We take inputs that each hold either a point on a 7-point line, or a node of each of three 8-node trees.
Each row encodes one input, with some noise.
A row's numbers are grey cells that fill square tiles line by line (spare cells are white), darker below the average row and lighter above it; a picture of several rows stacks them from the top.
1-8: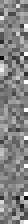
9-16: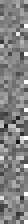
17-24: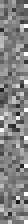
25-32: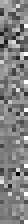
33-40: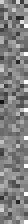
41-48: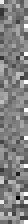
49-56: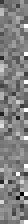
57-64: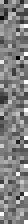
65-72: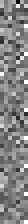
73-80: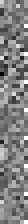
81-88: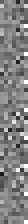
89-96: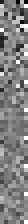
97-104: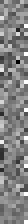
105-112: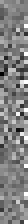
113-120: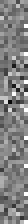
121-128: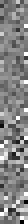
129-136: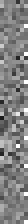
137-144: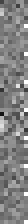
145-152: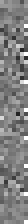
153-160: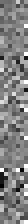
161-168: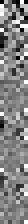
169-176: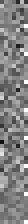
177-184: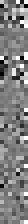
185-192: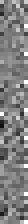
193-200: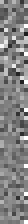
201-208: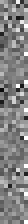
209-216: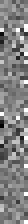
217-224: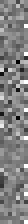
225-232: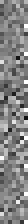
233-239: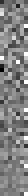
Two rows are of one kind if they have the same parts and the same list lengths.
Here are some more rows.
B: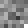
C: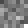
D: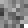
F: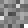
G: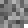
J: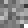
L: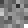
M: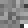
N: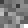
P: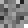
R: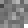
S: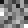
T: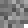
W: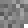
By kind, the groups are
B, D, P
C, F, G, J, L, M, N, R, S, T, W

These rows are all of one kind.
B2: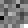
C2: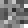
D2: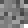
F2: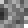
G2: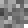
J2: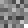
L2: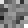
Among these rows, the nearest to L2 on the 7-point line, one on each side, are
B2 and J2.
